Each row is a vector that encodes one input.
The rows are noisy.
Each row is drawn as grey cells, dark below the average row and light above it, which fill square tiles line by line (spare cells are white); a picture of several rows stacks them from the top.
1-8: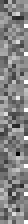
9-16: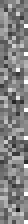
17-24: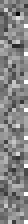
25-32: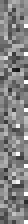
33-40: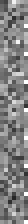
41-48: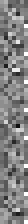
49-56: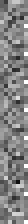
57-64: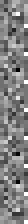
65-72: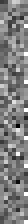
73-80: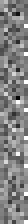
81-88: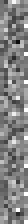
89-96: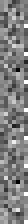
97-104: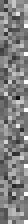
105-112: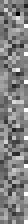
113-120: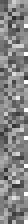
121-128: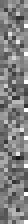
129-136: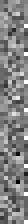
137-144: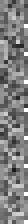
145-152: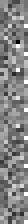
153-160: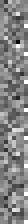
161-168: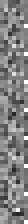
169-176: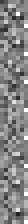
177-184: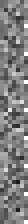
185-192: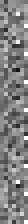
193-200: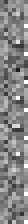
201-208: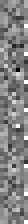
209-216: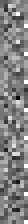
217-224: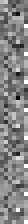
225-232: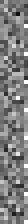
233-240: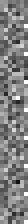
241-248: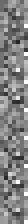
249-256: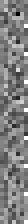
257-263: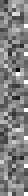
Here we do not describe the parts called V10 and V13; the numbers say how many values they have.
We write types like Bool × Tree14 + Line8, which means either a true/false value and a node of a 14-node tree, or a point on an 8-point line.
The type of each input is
Bool × (Line7 + V10) × V13.
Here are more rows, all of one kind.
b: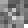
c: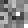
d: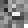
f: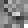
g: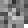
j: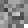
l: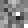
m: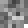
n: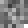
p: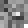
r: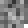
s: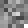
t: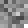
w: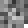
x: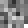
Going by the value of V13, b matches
g, j, s and w.
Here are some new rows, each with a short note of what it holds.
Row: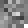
a true/false value, a value of V10 and a value of V13
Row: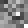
a true/false value, a value of V10 and a value of V13
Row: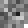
a point on a 7-point line, a true/false value and a value of V13
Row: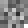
a true/false value, a value of V10 and a value of V13
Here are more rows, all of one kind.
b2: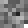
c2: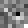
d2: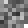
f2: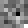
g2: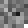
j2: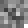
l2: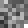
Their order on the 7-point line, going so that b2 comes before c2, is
l2, d2, j2, b2, g2, f2, c2.
